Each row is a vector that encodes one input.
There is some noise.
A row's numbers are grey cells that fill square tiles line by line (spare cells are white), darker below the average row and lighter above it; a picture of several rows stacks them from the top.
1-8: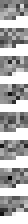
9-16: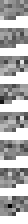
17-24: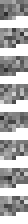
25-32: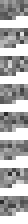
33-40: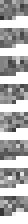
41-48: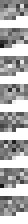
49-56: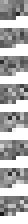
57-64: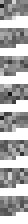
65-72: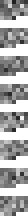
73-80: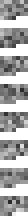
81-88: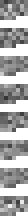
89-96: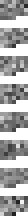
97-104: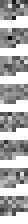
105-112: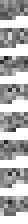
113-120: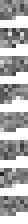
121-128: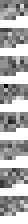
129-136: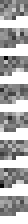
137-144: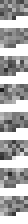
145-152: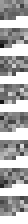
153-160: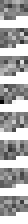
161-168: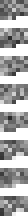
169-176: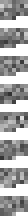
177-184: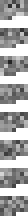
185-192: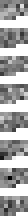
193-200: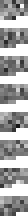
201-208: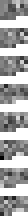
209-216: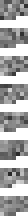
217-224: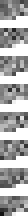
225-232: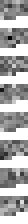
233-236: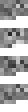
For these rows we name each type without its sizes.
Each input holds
a node of a tree, together with either a fixed value, or four true/false values.
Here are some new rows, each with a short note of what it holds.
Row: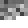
a node of a tree and four true/false values
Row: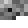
a node of a tree and four true/false values
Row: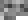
a node of a tree
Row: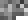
a node of a tree and four true/false values
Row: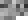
a node of a tree
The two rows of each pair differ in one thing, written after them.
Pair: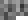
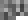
one of the four true/false values
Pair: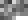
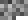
the node of the tree
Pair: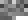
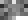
one of the four true/false values
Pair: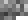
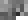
one of the four true/false values
